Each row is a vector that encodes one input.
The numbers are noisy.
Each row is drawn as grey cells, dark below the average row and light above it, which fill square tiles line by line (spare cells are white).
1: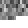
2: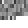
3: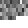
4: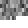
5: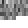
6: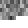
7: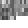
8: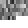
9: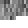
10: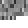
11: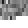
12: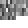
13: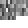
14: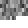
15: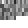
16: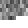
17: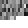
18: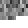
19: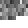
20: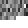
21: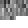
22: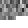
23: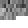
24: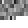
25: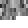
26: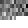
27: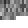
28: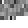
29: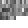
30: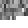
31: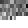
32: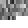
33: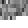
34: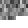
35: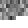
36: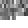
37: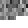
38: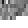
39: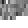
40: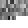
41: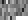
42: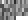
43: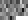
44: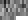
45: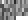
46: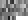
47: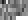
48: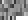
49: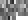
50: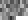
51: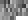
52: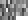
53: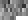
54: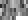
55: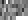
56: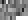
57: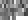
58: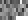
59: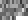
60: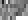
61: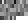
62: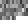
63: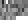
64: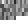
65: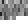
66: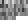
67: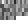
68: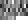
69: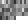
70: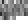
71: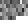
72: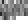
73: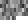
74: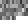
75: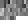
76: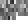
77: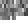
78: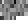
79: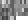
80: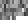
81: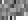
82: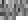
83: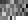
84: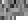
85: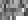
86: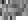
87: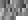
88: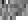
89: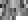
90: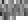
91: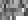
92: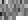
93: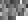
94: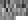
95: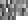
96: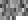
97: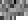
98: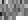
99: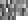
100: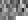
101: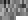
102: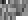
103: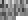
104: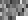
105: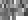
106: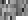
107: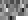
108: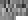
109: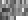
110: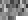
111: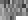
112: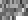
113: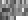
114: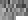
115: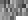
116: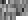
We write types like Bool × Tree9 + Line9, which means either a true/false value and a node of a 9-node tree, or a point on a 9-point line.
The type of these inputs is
(Circle6 × Label5 × Line4 + Line5) × Label5.
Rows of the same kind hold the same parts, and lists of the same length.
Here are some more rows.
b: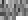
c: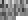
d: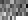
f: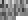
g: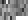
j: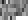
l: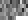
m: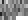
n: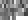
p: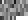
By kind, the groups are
b, c, f, m, n
d, g, j, l, p

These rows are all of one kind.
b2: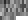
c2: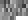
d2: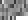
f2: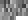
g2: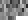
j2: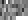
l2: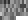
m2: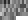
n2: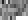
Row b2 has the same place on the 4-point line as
c2 and f2.
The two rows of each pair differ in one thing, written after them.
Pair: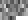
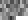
the place on the 6-point circle
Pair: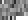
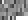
one of the two labels
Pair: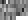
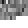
the place on the 6-point circle
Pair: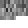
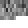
the place on the 6-point circle
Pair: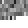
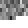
one of the two labels
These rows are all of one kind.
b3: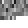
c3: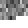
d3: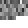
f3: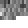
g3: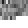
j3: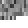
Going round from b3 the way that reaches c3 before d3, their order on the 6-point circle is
b3, c3, j3, g3, d3, f3.
